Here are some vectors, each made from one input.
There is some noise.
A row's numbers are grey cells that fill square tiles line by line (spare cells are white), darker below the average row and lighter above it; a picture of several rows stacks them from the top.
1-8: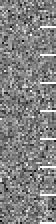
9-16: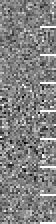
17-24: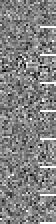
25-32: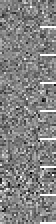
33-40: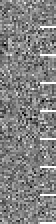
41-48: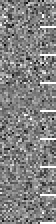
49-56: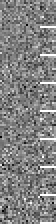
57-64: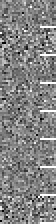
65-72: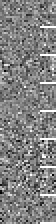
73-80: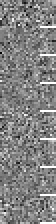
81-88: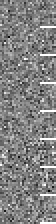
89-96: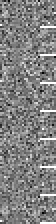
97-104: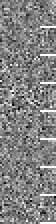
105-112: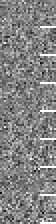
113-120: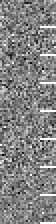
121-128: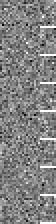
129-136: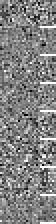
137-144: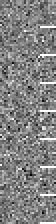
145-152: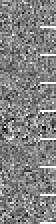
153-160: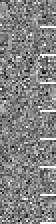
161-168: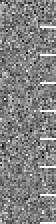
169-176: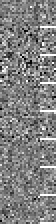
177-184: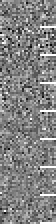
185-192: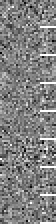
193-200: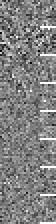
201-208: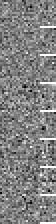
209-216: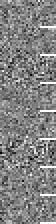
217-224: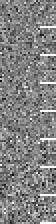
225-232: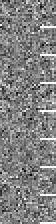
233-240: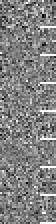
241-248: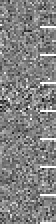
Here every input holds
three true/false values, together with either a point on a 7-point line, or a point on a 9-point line.
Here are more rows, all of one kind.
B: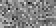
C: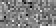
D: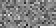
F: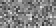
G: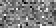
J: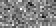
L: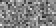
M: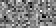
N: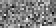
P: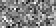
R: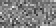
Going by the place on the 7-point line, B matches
C, J, L and M.
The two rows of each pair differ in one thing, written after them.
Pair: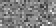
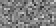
the place on the 9-point line
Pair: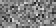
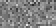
the place on the 9-point line
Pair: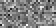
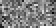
the place on the 9-point line
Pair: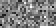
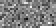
the place on the 9-point line
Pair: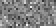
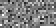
one of the three true/false values
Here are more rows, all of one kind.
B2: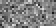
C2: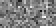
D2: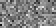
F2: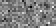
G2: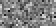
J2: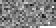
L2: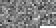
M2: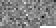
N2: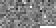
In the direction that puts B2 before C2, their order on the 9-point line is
M2, D2, B2, C2, N2, J2, F2, G2, L2.
